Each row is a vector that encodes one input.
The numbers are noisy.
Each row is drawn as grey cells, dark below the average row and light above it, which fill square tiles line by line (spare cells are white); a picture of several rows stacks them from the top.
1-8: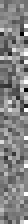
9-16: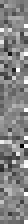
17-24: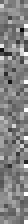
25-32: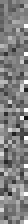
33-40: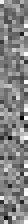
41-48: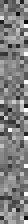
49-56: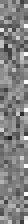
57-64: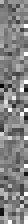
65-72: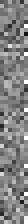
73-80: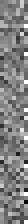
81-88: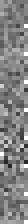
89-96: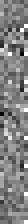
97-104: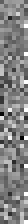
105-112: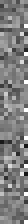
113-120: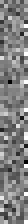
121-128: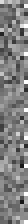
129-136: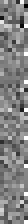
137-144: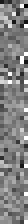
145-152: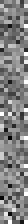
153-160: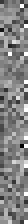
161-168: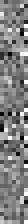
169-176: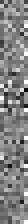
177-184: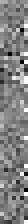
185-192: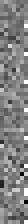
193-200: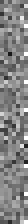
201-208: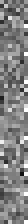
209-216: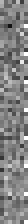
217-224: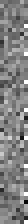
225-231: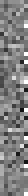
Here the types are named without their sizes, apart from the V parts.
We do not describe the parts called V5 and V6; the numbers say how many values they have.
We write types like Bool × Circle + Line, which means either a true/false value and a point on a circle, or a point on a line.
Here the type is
(Bool × Bool × Bool + V5) × V6 + List(Line).
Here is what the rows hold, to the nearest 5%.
About 65% of them hold a value of V6, together with either three true/false values, or a value of V5. The rest are lists of points on a line.
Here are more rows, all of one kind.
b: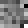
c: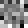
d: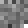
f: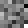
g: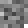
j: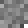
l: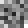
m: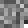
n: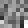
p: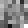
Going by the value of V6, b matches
c and p.
